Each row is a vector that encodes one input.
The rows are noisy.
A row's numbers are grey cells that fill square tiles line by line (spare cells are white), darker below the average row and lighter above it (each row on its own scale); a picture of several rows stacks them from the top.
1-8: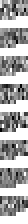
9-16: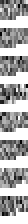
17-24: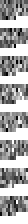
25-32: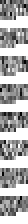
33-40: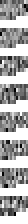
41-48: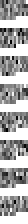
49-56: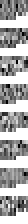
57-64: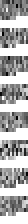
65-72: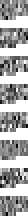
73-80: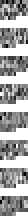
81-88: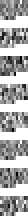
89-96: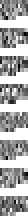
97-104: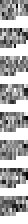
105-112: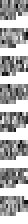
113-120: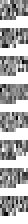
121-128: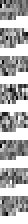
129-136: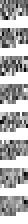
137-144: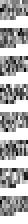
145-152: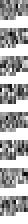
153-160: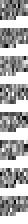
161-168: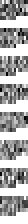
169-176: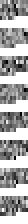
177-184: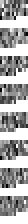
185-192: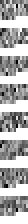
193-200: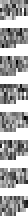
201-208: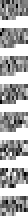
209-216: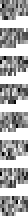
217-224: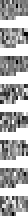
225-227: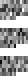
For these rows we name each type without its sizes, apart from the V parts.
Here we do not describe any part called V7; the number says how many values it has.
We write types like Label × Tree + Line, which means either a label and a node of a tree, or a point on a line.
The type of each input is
Bool × Tree + Unit + V7 × V7.
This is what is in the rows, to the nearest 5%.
A few of them hold a fixed value. About 70% of them hold a node of a tree and a true/false value. The rest hold two values of V7.
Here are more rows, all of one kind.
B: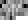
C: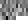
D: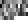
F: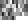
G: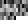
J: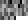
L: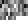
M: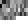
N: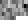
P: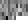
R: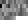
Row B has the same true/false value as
G, J, L and N.
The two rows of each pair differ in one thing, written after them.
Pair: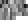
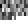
the true/false value
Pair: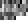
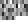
the true/false value
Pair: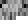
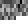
the node of the tree
